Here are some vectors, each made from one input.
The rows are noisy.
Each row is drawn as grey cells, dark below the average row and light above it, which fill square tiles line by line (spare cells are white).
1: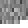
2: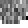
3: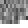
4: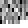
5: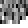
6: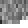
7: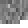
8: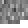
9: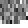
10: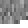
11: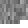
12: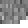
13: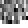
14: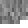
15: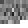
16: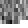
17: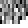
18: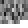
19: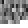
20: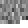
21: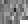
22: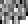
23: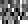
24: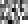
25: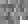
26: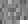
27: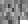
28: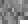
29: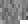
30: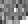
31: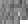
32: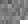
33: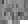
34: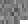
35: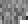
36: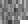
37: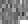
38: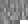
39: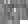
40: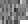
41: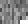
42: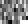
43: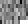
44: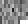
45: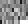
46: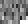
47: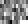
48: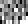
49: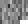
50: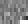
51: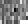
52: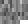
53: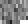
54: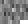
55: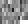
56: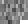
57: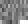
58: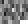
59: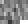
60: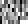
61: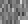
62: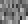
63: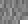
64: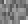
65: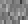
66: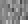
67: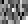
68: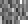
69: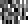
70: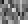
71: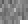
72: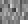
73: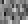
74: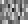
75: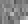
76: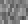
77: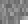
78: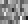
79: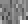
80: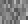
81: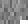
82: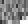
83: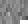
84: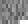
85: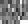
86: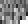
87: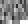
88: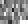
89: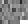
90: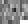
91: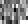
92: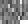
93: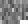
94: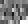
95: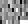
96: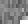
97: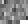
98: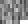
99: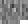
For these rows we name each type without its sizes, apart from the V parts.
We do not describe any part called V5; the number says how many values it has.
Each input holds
a node of a tree, together with either a point on a line, or a value of V5.
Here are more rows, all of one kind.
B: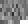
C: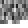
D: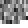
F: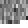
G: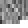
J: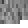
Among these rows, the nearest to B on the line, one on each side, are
C and D.
